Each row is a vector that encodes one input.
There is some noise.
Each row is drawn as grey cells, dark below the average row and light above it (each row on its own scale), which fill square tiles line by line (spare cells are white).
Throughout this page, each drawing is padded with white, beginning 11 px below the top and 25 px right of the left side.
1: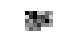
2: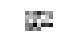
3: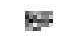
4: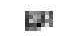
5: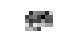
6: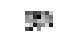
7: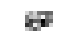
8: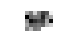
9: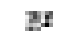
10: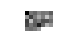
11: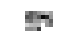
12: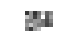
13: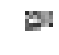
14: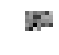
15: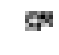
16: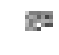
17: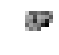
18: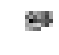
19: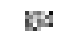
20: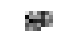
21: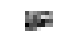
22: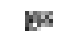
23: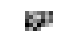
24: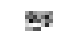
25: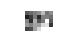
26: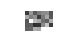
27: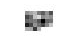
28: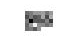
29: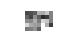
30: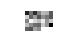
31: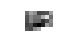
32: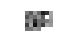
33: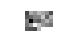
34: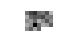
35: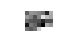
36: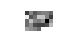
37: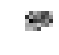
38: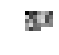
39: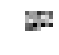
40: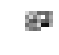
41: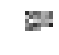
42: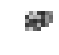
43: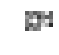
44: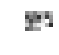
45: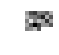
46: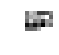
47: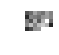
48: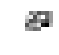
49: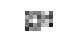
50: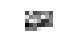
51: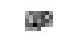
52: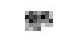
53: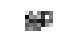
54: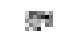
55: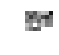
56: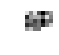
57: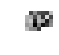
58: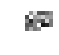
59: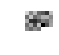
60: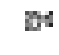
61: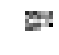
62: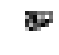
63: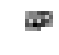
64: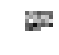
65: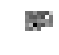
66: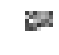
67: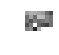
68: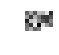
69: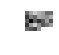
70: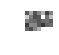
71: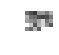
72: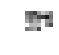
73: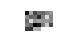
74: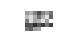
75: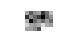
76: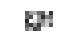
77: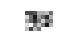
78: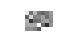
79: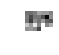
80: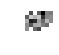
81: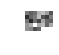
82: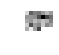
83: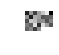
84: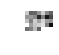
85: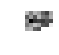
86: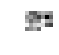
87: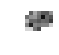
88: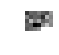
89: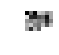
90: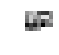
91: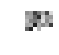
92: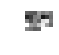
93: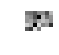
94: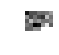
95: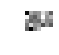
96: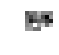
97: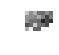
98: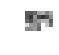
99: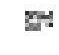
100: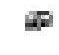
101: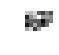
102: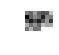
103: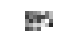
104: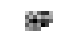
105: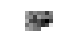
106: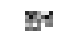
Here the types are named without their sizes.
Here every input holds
a point on a line and four true/false values.
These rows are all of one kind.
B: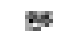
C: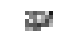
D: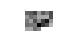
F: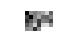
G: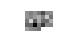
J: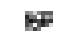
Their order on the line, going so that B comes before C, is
B, F, J, D, C, G.
